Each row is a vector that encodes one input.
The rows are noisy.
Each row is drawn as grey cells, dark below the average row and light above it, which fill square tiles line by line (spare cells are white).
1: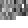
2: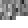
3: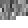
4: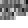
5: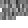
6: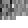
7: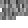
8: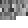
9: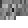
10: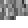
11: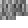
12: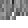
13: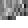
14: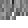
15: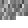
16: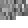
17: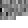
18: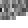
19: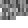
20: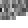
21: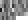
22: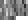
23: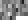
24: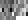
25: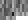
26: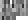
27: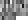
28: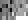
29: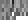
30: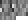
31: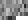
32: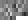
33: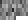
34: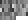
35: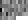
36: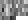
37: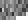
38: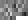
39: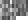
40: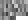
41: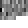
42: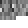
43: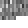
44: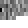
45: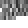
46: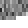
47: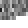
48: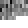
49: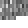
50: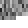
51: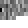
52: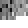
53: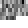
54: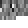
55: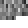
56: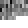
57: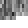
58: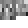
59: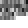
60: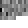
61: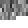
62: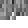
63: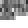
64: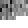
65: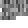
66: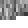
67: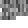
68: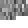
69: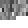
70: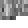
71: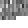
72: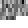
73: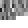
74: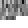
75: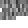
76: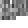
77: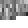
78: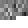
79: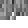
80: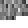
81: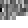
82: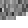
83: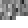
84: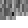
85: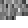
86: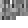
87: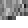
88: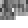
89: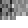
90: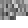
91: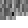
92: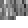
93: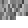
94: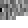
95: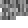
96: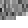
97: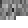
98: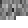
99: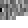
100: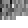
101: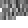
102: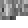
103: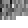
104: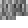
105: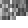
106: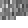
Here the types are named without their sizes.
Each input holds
either a label, or four true/false values.
